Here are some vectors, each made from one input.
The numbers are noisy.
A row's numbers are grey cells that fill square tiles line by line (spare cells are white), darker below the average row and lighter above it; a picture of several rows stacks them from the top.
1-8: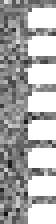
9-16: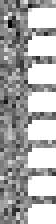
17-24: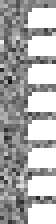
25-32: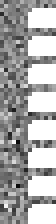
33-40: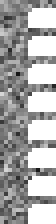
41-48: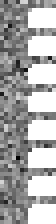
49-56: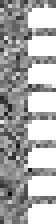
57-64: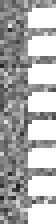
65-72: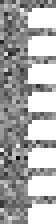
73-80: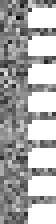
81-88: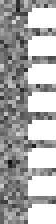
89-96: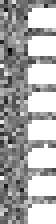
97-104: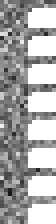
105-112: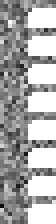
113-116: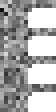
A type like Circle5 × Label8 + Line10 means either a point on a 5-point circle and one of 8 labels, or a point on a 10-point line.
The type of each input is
Line8 × Line8 × Line8.
